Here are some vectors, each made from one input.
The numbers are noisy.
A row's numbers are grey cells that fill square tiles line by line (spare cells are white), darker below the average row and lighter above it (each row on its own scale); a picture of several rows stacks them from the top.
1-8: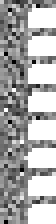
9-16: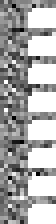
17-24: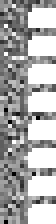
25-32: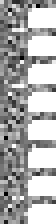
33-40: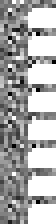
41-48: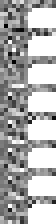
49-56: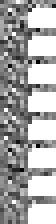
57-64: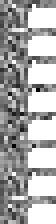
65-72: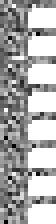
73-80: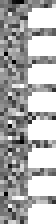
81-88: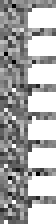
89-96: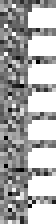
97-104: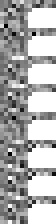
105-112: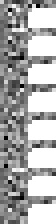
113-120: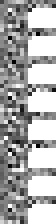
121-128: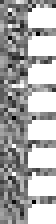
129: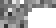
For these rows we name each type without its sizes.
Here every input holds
a point on a line and a true/false value.
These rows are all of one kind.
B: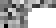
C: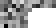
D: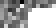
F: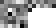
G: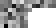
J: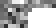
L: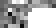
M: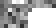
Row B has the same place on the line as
C and G.
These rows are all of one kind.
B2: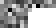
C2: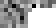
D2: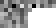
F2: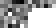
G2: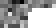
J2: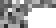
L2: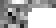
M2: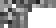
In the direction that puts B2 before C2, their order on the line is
M2, L2, J2, B2, F2, G2, C2, D2.
